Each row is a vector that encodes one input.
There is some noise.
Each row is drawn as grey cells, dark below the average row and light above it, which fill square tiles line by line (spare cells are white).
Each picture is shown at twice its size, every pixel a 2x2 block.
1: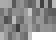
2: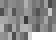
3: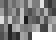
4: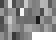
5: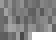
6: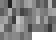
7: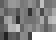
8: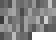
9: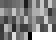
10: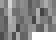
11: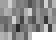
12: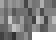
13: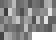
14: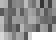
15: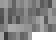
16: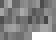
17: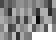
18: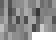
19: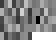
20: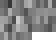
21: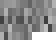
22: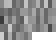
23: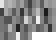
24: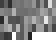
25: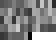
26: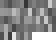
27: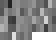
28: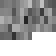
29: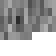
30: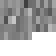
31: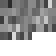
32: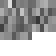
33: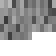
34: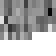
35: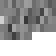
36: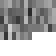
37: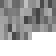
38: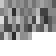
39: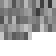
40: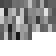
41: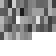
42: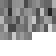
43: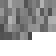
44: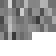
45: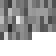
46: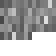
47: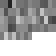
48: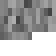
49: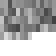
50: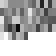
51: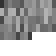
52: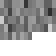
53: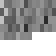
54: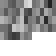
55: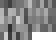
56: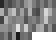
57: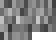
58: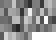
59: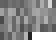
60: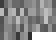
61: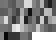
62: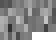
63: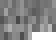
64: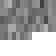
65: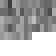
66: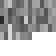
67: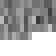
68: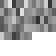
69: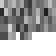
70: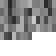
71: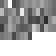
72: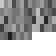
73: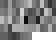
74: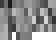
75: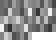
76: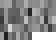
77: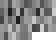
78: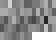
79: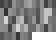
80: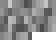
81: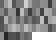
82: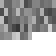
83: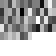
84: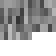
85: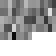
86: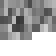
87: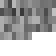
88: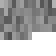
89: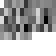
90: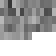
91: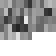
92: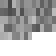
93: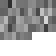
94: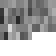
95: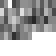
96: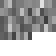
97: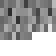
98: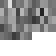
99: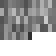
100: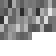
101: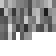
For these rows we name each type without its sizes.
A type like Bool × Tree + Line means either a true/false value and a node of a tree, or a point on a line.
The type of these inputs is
(Label + Line) × Line.
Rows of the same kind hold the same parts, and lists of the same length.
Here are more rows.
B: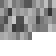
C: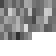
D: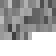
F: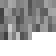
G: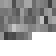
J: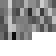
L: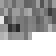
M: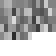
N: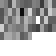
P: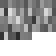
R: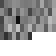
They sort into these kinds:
B, D, F, G, J, L, M, R
C, N, P

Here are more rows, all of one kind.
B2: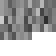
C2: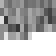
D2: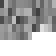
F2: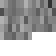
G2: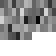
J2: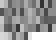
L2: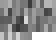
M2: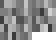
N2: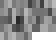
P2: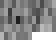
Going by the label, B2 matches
D2 and M2.
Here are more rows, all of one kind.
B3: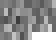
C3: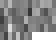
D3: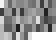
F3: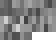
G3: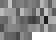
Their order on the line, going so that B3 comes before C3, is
D3, F3, B3, G3, C3.
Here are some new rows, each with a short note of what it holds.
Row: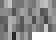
a label and a point on a line
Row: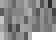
a label and a point on a line
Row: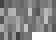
a point on each of two lines
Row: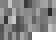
a label and a point on a line
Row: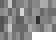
a label and a point on a line
